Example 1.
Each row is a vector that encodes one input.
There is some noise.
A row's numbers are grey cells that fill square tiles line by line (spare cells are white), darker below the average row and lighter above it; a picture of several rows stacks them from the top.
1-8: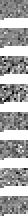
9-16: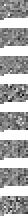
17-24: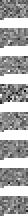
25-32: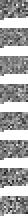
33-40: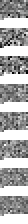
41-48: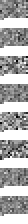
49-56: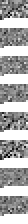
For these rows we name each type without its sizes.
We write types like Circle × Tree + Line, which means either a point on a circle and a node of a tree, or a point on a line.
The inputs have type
Bool × (Line × Line + Unit).
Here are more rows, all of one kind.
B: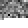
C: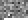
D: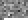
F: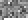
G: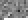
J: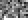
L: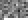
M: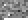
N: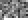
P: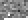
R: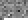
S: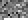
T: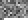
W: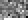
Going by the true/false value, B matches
F, S and W.
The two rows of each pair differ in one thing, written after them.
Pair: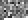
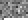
the true/false value
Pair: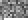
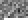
the true/false value
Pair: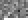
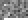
the place on one of the two lines
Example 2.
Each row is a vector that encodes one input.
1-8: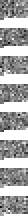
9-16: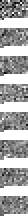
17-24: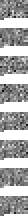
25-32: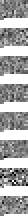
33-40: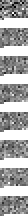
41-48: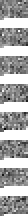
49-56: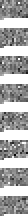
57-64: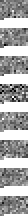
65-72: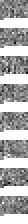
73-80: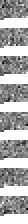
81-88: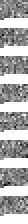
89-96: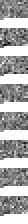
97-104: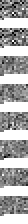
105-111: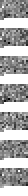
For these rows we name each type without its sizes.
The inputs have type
List(Circle).
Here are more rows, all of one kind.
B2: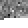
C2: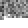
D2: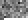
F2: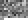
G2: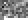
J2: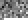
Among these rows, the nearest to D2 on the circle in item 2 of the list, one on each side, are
C2 and G2.
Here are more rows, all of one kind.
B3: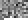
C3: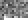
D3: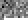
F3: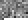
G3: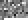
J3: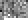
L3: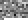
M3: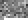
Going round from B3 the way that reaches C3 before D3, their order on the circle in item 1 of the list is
B3, F3, G3, L3, M3, J3, C3, D3.
